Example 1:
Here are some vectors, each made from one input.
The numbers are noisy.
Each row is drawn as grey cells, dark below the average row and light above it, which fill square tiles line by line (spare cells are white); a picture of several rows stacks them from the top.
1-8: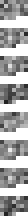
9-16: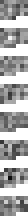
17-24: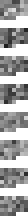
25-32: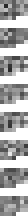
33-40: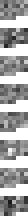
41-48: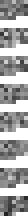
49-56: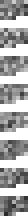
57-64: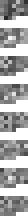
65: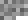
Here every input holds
a list of up to two points on a 6-point line.
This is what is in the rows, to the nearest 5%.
All of them are lists of up to two points on a 6-point line: about 15% are empty, 30% hold one and 55% two.
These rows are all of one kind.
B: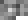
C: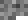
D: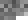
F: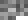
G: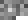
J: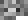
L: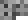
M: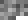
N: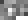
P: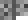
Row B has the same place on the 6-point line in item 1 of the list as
C, F, L and M.
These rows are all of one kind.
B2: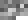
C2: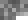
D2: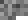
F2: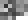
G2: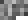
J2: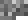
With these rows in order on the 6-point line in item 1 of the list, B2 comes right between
C2 and D2.
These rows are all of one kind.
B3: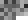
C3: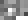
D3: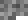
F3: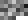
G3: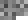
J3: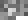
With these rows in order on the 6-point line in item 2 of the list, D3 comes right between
B3 and F3.
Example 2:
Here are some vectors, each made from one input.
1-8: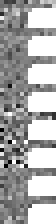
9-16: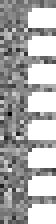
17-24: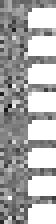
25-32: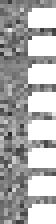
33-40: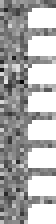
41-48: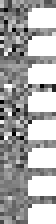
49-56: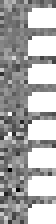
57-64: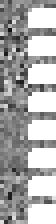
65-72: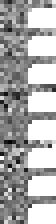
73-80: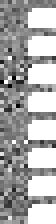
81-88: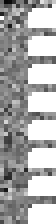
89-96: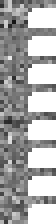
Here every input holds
either a point on a 6-point circle, or a node of a 13-node tree.
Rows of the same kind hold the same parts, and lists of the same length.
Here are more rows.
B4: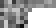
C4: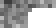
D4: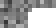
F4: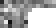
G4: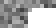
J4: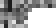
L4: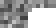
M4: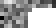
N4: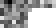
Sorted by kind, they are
B4, F4, G4, L4, N4
C4, D4, J4, M4

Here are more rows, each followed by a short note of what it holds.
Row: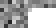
a point on a 6-point circle
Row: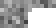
a point on a 6-point circle
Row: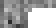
a point on a 6-point circle
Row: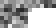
a point on a 6-point circle
